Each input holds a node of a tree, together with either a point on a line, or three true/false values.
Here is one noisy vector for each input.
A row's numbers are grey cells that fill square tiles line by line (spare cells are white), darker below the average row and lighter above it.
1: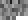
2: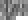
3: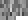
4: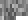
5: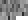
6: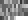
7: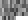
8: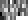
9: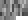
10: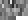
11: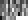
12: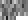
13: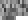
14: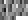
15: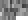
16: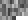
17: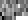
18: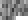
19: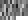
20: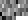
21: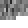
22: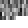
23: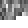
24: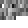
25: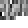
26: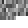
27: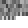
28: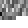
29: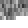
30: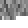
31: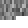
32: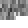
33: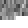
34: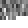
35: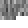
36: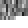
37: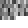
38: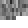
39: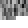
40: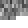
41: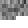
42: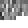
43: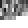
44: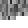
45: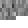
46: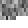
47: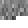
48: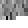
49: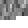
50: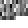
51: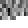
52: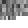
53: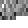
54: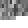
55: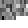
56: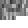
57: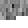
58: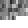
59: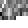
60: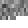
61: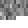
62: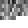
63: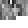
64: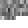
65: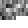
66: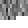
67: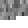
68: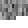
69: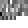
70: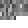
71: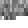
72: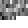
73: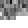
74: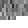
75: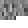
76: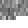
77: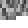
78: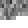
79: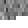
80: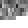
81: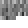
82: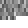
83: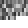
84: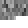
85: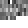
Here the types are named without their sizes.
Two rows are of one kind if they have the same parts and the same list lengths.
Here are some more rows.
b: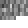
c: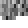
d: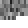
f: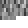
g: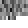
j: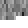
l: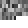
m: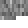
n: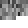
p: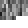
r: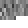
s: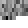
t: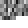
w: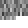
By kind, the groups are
b, c, d, f, g, j, m, r, s, t, w
l, n, p

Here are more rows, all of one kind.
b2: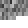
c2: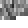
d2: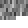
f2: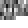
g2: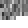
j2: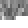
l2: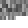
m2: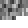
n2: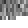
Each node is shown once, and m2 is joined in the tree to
b2.
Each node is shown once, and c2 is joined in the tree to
n2.
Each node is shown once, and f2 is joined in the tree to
g2.
